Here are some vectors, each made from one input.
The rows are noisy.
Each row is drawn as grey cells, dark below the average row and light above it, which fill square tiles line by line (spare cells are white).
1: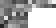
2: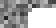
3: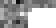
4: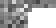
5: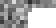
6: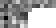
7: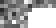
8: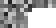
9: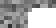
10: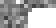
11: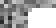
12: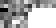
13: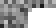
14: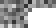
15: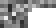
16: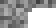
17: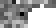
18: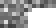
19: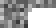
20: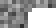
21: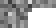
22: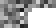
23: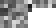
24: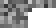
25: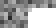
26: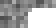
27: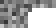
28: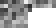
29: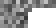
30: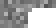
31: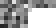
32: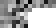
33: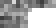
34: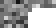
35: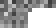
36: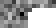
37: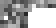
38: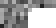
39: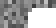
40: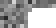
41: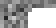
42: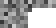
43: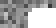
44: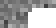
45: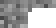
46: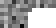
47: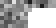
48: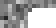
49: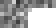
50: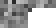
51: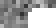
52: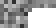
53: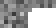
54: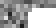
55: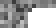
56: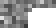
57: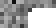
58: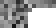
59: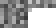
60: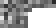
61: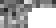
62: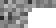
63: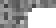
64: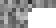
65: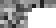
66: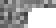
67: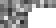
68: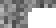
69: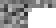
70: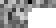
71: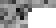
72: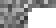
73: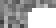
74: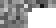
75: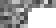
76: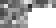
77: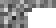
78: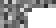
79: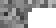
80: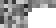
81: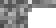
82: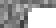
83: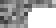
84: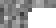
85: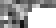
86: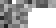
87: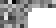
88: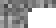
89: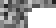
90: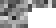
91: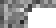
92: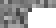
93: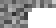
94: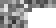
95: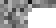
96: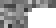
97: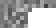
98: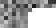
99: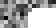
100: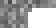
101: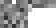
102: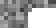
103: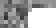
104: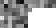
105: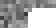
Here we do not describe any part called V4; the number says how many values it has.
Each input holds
a list of up to two items, each a true/false value and a value of V4.
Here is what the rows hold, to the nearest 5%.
All of them are lists of up to two items, each a true/false value and a value of V4: about 5% are empty, 45% hold one and 50% two.
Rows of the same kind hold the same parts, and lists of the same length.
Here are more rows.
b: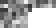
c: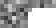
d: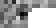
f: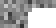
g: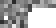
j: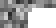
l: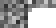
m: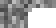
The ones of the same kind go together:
b
c, d, l, m
f, g, j

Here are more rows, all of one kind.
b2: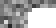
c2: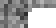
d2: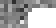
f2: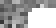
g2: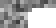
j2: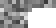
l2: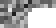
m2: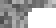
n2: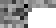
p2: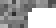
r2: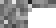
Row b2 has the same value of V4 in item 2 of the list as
f2 and r2.
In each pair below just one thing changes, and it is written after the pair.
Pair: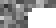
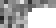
the value of V4 in item 1 of the list
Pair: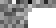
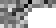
the value of V4 in item 2 of the list
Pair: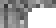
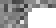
the value of V4 in item 2 of the list
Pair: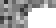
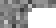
the value of V4 in item 1 of the list
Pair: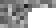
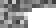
the value of V4 in item 2 of the list
